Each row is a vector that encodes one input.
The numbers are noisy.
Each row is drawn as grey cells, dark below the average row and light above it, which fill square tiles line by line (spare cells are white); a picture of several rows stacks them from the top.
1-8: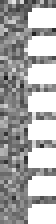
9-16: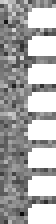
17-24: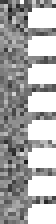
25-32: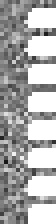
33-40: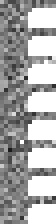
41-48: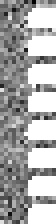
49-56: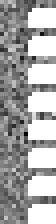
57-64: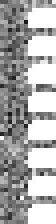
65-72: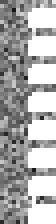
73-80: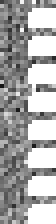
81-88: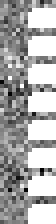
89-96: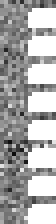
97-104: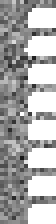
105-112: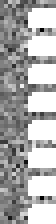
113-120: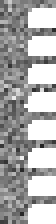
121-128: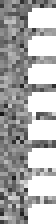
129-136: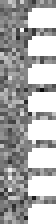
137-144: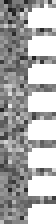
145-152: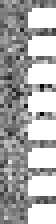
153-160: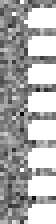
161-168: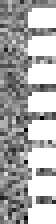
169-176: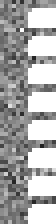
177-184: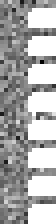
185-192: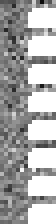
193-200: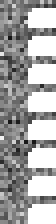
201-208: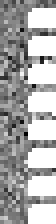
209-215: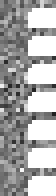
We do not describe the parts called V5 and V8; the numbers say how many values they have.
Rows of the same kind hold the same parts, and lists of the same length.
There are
3 kinds of row.
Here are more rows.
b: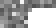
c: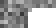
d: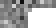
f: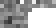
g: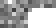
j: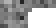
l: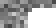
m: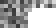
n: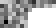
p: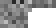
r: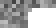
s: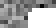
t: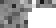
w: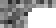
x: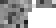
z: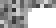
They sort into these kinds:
b, d, l, p, r, s, z
c, g, j, n
f, m, t, w, x

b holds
a node of a 7-node tree, a node of a 9-node tree and a value of V5.
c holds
a node of a 9-node tree, a value of V5 and a value of V8.
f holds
a point on a 4-point line and a node of a 9-node tree.
